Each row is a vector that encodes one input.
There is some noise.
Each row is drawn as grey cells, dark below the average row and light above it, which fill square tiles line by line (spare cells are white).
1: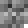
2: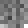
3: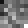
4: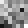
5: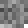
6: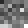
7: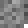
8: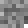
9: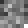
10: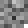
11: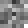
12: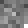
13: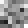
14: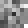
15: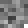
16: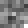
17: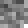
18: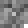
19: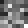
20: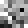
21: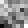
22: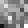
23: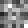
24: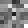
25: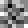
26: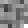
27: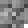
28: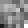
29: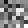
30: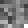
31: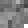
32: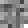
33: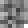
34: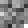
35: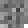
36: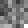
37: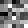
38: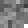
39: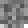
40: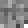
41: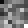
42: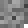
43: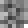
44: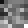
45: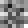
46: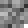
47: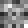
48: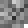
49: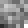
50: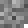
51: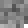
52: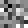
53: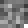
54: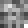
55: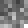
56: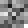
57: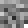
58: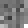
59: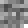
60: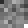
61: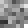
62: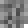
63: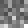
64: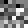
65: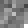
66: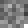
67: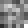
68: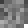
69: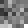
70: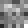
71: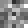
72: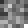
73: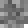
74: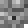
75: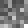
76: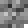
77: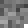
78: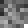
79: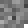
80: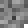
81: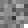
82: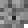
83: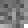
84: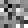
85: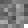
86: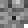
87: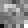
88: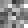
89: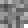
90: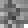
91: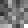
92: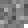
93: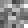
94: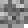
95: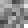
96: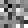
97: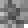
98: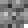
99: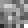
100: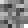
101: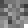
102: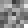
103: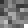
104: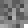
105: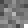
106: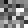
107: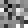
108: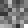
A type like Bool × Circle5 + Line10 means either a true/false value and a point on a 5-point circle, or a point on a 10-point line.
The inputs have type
List2(Line4 + Line5).
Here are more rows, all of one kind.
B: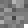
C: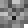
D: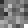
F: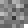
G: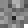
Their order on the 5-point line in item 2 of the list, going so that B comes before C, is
F, D, B, G, C.
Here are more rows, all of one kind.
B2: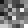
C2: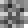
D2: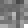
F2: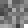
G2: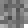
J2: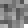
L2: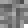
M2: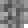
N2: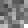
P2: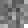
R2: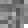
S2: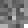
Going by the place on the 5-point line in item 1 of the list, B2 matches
G2 and M2.
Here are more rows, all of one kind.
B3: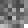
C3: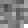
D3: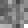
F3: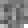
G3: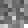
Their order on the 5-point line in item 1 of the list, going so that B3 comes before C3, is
B3, F3, G3, C3, D3.
